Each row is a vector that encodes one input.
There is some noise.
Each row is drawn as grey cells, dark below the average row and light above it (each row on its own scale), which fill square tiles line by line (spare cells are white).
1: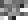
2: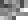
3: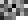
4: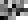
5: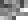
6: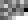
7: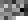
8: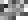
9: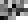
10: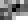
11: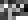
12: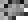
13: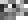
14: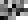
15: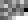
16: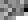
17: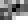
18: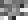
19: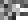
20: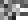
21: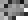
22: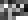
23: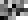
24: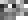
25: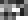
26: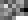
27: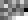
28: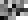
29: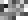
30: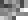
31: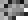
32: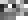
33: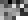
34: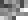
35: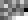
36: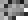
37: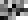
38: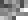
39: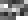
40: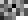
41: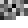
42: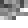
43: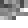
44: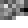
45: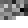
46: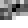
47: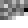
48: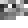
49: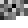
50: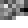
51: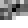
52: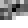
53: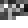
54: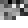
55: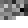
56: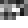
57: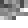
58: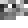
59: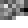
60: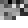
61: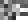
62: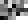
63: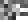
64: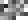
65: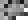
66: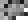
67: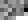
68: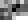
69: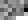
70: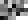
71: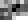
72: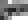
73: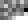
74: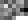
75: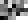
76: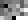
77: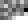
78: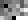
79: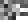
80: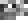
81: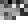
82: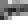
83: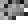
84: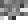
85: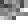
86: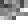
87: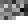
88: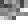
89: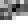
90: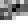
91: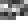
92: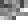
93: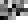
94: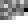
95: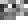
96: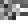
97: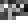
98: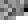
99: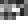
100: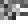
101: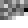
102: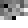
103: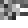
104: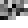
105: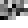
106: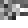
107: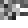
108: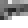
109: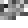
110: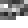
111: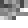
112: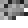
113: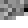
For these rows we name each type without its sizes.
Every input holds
a point on a circle.
